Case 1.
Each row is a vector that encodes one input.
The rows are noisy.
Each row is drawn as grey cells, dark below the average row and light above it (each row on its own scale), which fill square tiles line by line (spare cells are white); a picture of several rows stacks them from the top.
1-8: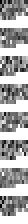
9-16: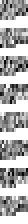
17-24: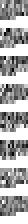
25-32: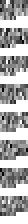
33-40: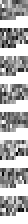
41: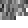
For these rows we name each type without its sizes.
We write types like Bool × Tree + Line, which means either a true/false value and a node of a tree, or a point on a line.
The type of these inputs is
Bool × Bool × Bool.
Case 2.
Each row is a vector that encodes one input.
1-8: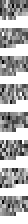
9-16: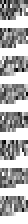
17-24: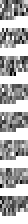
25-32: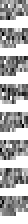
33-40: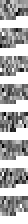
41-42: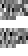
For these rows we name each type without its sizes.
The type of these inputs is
Bool × Bool × Bool.
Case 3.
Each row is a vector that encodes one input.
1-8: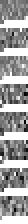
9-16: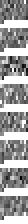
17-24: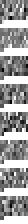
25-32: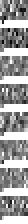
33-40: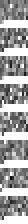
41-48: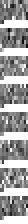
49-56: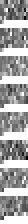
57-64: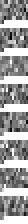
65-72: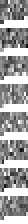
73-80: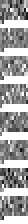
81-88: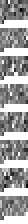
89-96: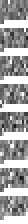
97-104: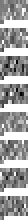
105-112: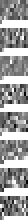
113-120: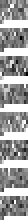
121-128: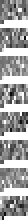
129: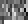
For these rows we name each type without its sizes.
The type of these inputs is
Circle.
